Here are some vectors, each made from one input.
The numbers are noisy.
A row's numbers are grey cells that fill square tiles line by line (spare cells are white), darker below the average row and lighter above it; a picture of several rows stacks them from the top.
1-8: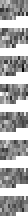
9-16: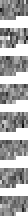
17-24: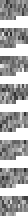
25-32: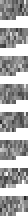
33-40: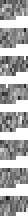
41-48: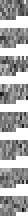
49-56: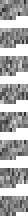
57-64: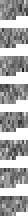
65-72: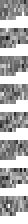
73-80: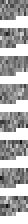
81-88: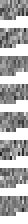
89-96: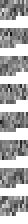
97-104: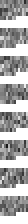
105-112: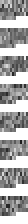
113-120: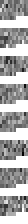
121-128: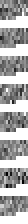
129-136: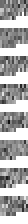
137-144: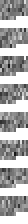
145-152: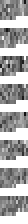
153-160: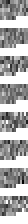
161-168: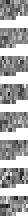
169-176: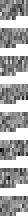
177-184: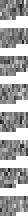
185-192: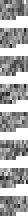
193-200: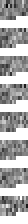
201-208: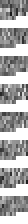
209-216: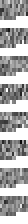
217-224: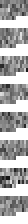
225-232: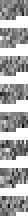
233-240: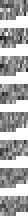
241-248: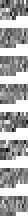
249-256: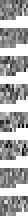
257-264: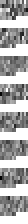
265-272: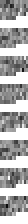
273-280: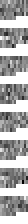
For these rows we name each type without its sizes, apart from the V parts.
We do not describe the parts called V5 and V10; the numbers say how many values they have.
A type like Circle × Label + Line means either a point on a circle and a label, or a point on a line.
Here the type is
(Label × Label + Unit) × (Label × V10 + V5).
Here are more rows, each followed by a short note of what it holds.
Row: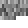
a value of V5
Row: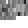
a label and a value of V10
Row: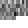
a value of V5
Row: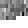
two labels and a value of V5
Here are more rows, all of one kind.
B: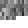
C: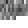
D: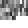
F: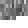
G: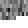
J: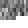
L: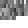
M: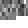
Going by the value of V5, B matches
J and L.
